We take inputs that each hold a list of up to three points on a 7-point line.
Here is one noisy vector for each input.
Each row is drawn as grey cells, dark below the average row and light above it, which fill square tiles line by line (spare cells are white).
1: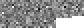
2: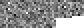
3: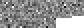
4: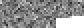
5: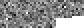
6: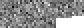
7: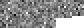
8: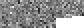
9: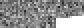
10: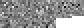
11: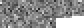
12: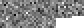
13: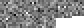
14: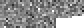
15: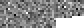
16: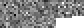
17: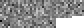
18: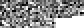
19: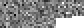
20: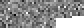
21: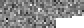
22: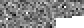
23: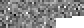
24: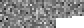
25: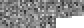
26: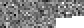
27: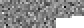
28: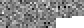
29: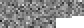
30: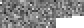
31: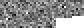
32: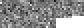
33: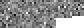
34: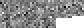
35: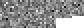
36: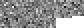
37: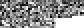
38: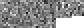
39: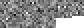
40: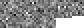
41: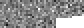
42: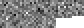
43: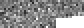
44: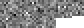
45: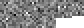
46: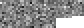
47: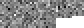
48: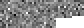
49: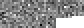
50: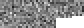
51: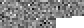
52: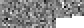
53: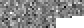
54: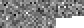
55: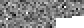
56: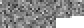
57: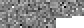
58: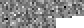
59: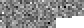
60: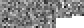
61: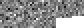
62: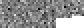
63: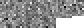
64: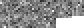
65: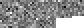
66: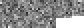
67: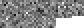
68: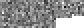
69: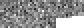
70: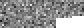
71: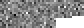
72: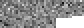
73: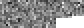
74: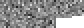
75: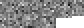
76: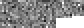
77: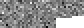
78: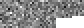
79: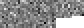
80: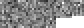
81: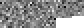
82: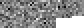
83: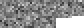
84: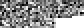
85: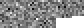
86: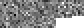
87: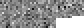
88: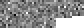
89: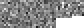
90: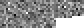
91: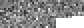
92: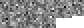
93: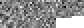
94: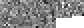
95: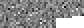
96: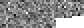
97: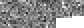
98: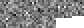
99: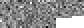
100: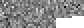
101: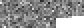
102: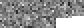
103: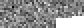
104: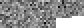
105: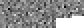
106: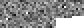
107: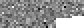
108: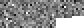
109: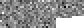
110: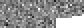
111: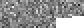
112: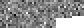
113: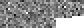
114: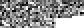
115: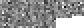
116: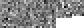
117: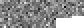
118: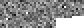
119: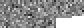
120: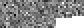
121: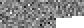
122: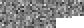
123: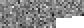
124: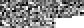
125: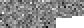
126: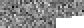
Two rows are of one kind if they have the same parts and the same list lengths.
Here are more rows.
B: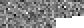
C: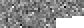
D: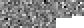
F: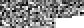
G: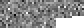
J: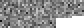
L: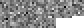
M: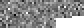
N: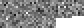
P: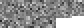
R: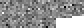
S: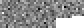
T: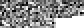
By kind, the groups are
B, G, M, N
C, D, L, R, S
F, T
J, P

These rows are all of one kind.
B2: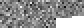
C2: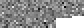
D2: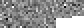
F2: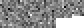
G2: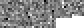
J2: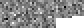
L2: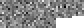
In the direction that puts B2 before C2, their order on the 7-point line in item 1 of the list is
B2, L2, J2, D2, C2, F2, G2.
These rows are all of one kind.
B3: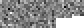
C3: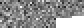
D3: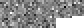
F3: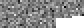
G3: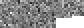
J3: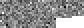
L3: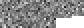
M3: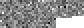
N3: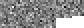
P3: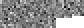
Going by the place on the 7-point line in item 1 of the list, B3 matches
G3, L3 and P3.
